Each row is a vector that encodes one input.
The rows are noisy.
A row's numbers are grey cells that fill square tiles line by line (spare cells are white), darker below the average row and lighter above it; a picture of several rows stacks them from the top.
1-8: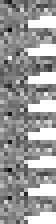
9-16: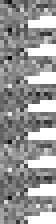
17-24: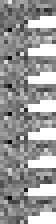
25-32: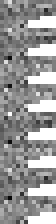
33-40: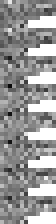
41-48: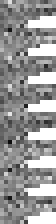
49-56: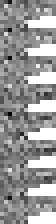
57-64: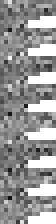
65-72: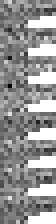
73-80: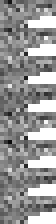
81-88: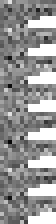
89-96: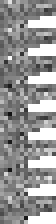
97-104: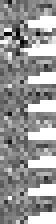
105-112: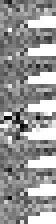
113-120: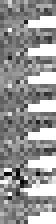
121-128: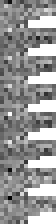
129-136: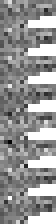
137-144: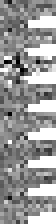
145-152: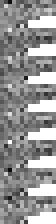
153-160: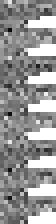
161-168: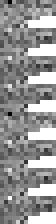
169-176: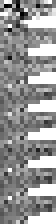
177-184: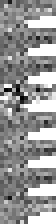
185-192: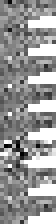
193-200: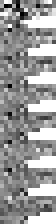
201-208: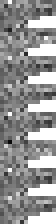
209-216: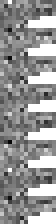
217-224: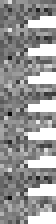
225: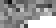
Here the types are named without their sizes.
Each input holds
a list of points on a line.
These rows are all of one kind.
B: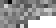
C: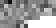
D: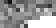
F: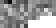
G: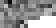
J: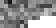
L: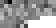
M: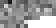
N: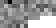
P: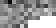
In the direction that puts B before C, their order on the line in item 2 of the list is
N, F, J, P, B, L, C, M, G, D.
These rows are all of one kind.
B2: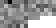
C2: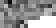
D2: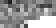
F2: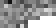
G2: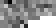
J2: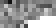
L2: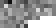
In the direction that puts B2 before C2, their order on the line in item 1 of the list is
F2, L2, B2, J2, D2, G2, C2.
